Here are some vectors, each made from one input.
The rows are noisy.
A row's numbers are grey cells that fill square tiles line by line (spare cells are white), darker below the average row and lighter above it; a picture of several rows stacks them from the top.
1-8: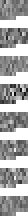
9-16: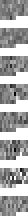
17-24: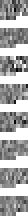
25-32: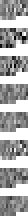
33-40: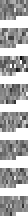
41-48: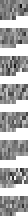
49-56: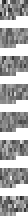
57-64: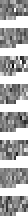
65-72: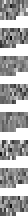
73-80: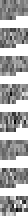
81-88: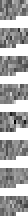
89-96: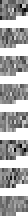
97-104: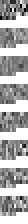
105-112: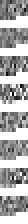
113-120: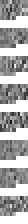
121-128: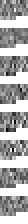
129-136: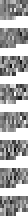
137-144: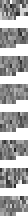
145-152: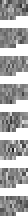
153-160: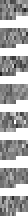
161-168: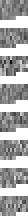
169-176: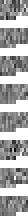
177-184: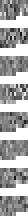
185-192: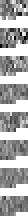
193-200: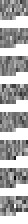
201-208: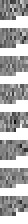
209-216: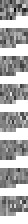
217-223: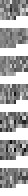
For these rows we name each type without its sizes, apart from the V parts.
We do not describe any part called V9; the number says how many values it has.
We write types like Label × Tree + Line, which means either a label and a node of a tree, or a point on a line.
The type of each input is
(Bool × Line + V9) × Circle + Label.
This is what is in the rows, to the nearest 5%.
About 85% of them hold a point on a circle, together with either a point on a line and a true/false value, or a value of V9. The rest hold a label.
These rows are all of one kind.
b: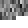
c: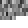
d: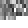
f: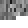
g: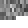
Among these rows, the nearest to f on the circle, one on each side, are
c and g.
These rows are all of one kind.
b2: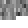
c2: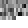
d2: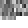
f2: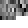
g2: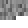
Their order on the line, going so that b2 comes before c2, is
d2, b2, f2, c2, g2.
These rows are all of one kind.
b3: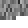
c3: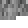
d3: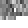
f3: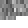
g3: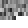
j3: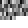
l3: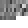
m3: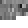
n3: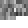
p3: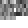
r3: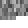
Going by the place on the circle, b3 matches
n3 and p3.
